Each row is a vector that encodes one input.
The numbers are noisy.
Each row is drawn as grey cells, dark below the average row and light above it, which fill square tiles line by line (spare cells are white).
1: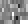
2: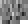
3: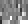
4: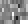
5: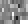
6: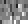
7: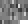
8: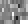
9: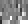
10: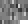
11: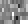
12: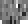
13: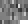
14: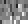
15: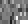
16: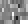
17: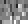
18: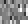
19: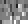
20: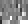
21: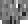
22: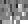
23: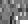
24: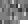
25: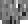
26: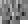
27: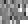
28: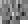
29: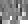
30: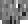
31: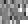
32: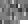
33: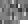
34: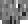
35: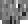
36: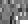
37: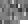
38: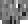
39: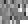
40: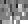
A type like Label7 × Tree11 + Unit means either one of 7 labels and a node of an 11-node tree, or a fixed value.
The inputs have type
Bool × Line4.
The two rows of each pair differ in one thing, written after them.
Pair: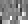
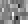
the true/false value
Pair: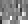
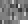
the place on the 4-point line
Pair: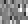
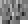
the place on the 4-point line
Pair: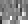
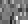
the place on the 4-point line
